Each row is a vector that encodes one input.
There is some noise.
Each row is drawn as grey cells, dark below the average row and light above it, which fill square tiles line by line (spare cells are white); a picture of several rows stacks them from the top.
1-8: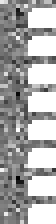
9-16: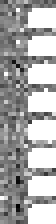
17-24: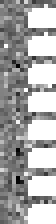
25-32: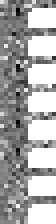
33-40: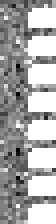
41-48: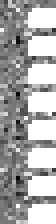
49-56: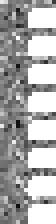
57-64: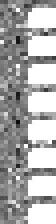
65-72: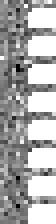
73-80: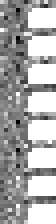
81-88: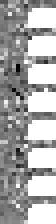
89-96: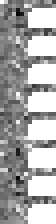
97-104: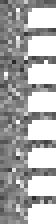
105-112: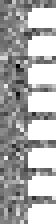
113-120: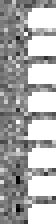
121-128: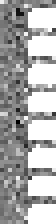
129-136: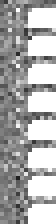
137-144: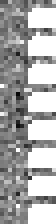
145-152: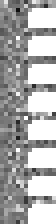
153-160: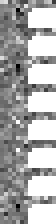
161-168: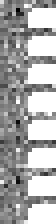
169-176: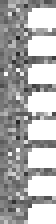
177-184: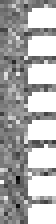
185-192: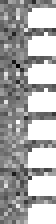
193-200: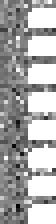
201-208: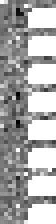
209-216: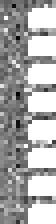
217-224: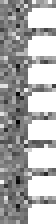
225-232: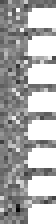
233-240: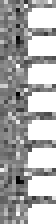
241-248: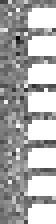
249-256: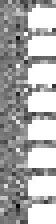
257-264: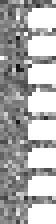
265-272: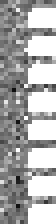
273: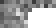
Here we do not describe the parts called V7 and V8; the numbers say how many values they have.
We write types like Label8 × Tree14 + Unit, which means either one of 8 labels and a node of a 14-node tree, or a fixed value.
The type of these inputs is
Bool × (Line9 + V7) + V8.
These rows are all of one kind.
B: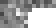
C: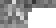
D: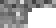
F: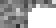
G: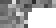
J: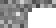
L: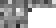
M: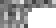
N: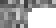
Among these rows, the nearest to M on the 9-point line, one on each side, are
D and N.
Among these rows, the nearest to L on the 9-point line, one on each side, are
F and N.
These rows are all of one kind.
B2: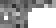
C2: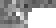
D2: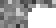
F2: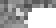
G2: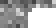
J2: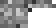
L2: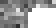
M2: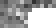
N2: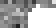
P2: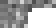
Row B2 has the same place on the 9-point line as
D2, G2, L2 and N2.
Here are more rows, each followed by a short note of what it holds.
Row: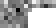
a value of V8
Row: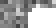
a point on a 9-point line and a true/false value
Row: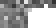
a true/false value and a value of V7
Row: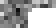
a value of V8
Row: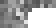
a point on a 9-point line and a true/false value
